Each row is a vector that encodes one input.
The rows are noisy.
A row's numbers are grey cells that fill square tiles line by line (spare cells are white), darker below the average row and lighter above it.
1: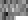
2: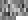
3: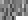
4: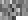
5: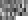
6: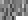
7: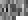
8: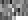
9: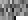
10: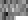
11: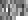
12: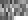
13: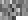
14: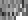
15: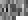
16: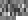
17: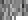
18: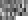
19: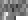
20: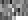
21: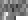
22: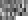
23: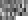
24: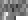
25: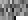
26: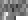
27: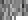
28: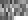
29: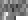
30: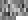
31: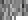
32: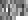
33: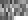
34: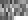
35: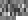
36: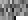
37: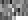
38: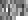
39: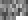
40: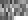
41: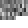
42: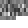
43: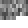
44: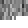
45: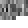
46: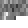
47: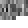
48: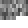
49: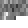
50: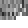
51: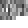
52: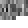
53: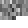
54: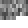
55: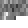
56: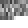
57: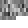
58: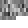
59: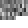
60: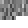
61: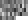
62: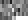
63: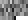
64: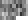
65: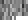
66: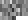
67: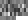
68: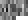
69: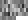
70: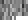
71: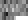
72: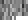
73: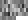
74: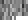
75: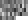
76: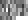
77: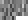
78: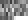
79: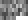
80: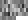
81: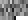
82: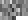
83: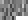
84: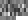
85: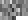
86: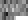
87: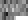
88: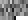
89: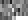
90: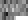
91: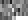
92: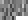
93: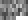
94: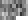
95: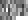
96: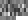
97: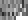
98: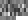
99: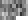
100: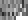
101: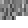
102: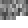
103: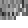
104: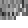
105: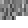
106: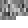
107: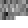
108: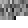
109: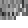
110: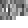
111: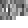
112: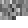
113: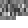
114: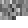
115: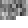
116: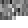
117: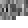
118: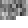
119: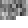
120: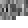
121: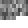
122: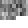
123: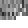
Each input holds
four true/false values.
